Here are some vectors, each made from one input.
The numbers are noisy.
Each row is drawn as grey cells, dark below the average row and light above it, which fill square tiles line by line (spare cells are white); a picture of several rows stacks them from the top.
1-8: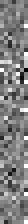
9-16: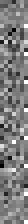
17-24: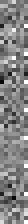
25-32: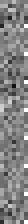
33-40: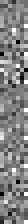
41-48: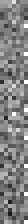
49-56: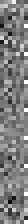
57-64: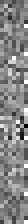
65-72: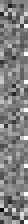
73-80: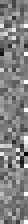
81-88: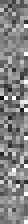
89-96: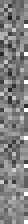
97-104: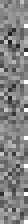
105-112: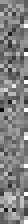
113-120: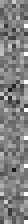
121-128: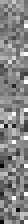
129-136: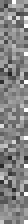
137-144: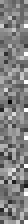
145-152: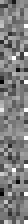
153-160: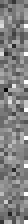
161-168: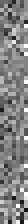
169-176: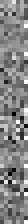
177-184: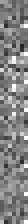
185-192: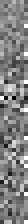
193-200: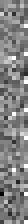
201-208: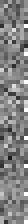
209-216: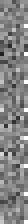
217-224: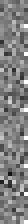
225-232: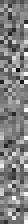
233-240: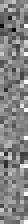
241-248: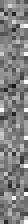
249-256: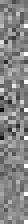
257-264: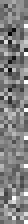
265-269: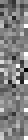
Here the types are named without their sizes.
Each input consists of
a list of points on a line.
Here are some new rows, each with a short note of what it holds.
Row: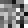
the empty list
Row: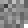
a list of two items
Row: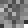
a list of one item
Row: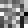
the empty list
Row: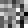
the empty list
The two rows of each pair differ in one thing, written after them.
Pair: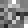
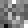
the place on the line in item 1 of the list
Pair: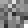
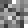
the place on the line in item 1 of the list
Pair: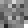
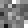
the place on the line in item 1 of the list
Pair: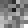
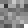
the place on the line in item 1 of the list
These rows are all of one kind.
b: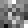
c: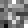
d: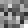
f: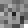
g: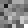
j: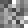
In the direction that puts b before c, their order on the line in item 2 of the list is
b, c, d, f, g, j.
